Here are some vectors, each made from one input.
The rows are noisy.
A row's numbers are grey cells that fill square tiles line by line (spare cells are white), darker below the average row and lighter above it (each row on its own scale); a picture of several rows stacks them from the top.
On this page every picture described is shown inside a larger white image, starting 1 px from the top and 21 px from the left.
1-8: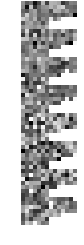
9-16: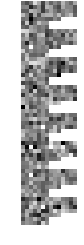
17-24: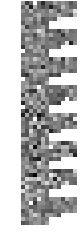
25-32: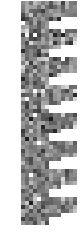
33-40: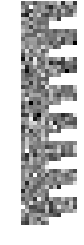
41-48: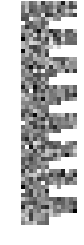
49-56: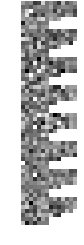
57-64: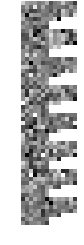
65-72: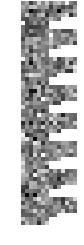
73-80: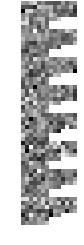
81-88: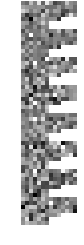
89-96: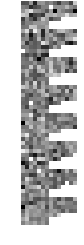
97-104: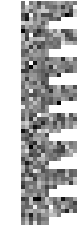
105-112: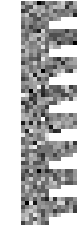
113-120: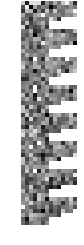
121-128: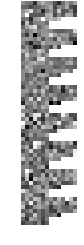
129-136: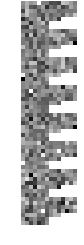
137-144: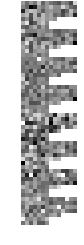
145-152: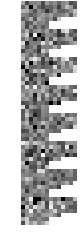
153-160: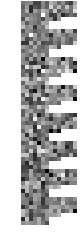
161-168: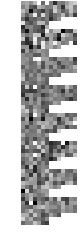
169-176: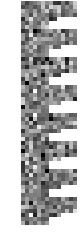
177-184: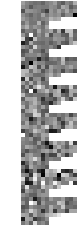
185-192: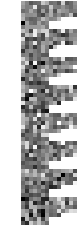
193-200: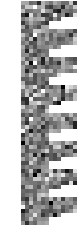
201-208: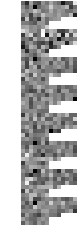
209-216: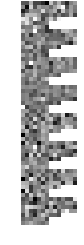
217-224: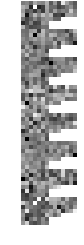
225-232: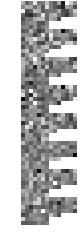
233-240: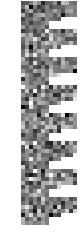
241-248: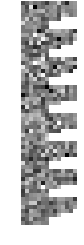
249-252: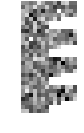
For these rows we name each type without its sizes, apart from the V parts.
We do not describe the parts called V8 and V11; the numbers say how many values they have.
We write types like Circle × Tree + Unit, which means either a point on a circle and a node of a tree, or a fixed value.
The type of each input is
(Bool × Bool × Bool × Bool + Unit) × (Circle + V11) × V8.
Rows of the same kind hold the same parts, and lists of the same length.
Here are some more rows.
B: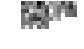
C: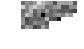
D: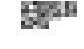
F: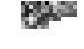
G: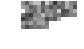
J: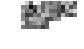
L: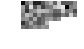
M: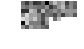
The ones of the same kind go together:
B
C, G, J
D, L, M
F

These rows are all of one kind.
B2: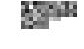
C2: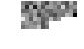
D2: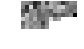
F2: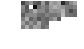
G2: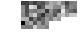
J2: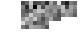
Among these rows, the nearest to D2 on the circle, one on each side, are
B2 and C2.
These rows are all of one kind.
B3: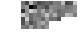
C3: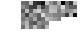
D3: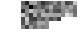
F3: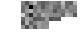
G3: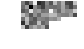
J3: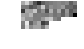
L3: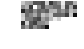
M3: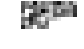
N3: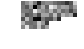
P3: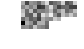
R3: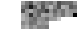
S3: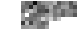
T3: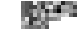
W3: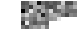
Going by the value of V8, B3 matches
D3, F3, G3 and W3.
